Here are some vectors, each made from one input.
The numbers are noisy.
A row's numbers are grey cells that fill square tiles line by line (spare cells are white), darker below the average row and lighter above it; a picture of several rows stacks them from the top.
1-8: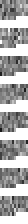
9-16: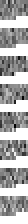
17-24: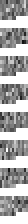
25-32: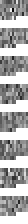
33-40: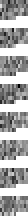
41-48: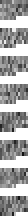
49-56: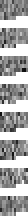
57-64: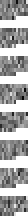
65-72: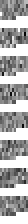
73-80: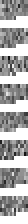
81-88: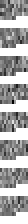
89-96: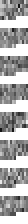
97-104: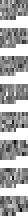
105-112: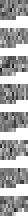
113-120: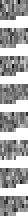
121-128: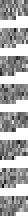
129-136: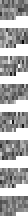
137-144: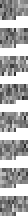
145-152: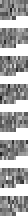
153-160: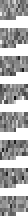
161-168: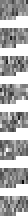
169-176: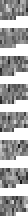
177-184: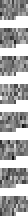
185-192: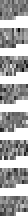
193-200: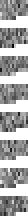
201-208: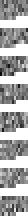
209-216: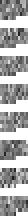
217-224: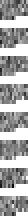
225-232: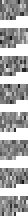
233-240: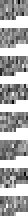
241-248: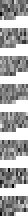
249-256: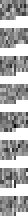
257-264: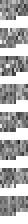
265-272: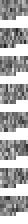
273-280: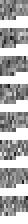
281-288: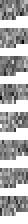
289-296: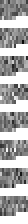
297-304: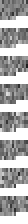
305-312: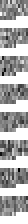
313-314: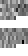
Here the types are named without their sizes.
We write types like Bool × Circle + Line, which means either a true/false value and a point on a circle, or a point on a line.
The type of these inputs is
Label × Tree.
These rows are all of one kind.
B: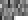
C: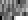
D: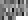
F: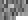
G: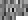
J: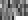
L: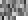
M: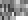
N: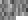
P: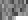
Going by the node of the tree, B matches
D, J and P.
